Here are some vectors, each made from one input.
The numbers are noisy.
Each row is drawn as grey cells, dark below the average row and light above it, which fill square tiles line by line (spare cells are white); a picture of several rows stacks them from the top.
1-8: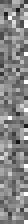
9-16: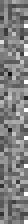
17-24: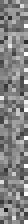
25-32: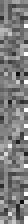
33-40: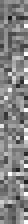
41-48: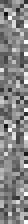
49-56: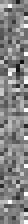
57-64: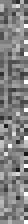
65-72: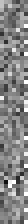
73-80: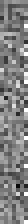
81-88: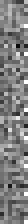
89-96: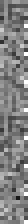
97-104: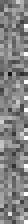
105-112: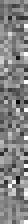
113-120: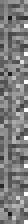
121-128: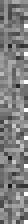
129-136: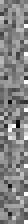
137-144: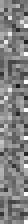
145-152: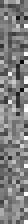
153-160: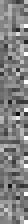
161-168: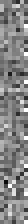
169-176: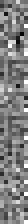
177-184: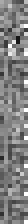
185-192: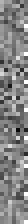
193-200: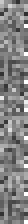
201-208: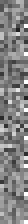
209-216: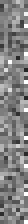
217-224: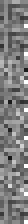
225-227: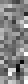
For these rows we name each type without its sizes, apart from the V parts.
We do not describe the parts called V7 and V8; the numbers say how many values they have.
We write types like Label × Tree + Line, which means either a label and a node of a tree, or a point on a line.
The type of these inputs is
Bool × V7 × V8 + List(Line).
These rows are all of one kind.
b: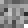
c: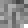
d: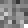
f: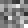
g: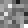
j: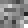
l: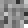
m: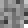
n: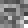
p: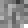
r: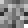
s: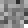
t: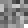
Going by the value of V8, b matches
d and j.
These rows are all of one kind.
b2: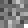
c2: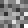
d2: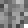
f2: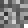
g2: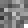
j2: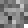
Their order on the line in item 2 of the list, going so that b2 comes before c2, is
b2, f2, g2, j2, d2, c2.
